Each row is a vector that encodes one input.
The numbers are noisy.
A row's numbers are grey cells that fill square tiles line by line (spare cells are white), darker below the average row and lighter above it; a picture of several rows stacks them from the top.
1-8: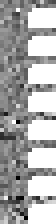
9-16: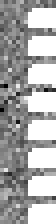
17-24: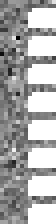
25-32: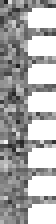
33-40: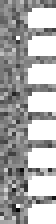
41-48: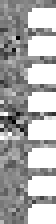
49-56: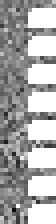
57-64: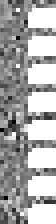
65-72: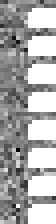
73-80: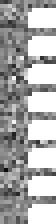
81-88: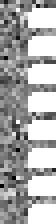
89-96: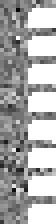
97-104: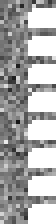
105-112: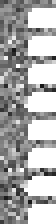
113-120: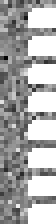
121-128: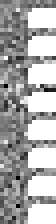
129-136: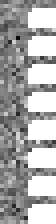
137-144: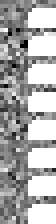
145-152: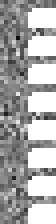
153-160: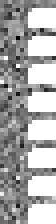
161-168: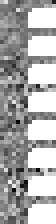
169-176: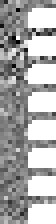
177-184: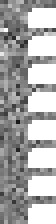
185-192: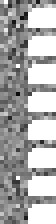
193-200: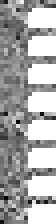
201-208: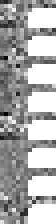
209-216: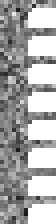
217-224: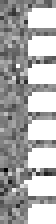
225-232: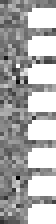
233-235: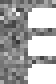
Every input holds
one of 11 labels, together with either one of 11 labels, or a point on an 8-point line.
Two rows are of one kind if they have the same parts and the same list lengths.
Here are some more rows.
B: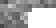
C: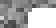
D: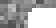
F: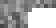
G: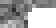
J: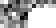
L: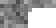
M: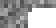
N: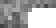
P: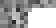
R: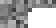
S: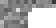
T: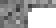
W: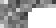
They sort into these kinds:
B, C, D, F, J, N, R, S, W
G, L, M, P, T

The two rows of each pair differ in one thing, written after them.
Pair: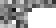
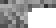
the place on the 8-point line
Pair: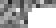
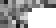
the label
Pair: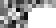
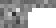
the place on the 8-point line
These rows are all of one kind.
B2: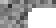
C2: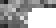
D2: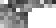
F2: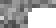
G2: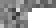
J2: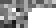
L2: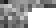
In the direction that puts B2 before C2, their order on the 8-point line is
F2, D2, L2, J2, B2, C2, G2.
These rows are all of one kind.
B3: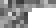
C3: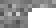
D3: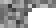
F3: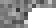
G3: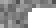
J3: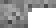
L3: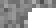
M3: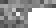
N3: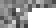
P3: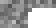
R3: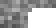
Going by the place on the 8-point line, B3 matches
G3, J3, N3 and P3.
